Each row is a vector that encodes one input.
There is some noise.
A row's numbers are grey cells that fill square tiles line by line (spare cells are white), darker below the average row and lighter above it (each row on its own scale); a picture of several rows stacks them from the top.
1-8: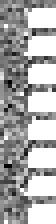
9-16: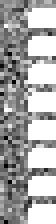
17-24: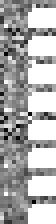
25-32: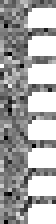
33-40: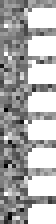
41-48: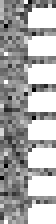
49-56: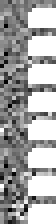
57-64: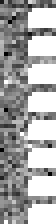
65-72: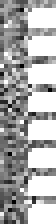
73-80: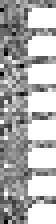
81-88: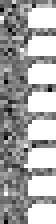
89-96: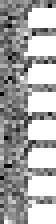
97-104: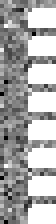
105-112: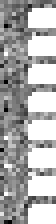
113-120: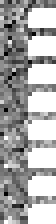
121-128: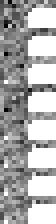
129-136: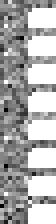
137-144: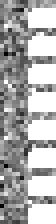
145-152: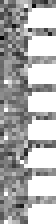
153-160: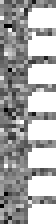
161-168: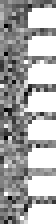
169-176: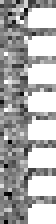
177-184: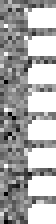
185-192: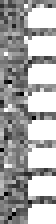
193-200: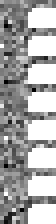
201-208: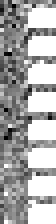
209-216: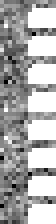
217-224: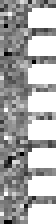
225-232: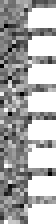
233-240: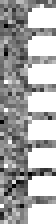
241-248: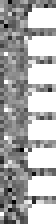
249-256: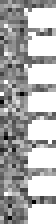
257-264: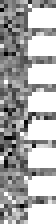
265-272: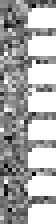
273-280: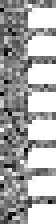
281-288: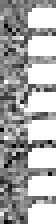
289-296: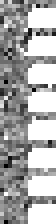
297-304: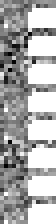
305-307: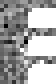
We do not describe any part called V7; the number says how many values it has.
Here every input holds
a value of V7, together with either a point on a 5-point line, or three true/false values.
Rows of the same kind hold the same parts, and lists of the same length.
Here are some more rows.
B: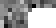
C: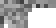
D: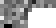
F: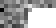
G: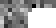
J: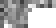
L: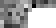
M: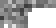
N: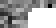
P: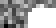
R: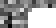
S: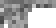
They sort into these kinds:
B, D, F, G, L, N, P, R
C, J, M, S

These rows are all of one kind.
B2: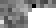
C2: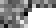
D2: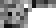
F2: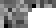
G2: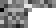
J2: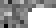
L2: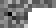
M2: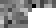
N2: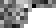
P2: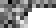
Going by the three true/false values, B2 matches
D2 and G2.
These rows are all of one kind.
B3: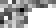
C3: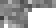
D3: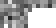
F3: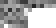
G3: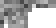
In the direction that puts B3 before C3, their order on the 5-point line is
B3, G3, D3, F3, C3.
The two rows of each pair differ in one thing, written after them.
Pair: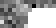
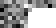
the value of V7
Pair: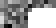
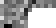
the value of V7
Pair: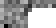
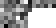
one of the three true/false values
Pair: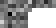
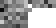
the value of V7
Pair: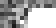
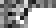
one of the three true/false values
